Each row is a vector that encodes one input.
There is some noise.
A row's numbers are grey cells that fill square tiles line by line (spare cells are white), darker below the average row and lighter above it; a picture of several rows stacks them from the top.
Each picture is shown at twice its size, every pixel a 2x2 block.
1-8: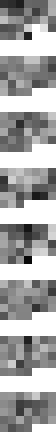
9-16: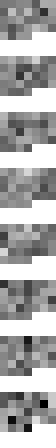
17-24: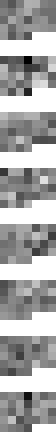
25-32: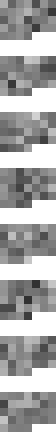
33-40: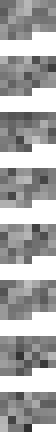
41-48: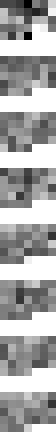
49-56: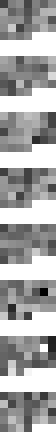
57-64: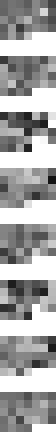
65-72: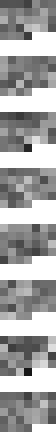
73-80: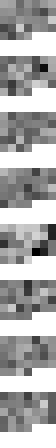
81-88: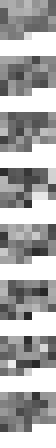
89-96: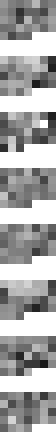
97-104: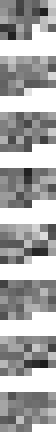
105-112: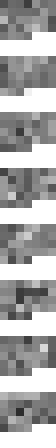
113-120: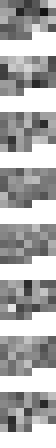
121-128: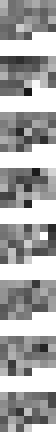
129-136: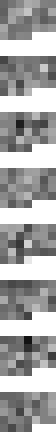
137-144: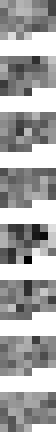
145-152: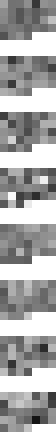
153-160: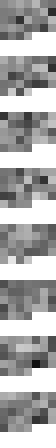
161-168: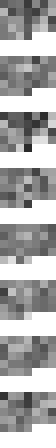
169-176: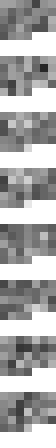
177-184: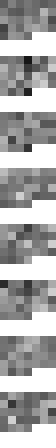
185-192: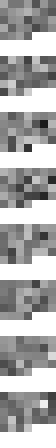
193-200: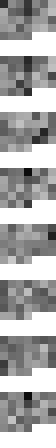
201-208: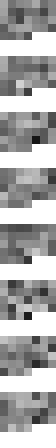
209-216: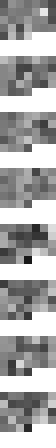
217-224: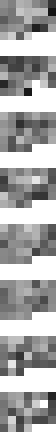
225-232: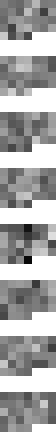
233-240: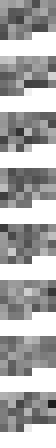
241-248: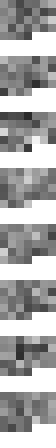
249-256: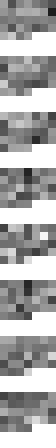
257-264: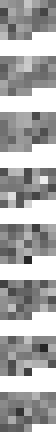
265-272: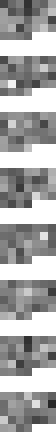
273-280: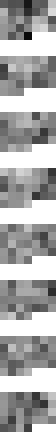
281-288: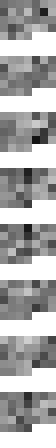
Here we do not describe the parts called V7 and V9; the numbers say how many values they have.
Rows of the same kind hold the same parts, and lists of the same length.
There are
3 kinds of row.
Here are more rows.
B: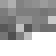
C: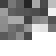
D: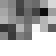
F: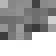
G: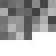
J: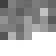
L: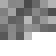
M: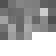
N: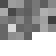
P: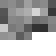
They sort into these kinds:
B, D, F, L
C, G, J, M, N
P

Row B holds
a point on a 5-point line and a value of V9.
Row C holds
a node of a 10-node tree and a true/false value.
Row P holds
a value of V7 and a value of V9.
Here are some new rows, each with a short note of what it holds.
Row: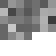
a node of a 10-node tree and a true/false value
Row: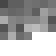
a node of a 10-node tree and a true/false value
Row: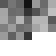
a node of a 10-node tree and a true/false value
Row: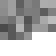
a point on a 5-point line and a value of V9
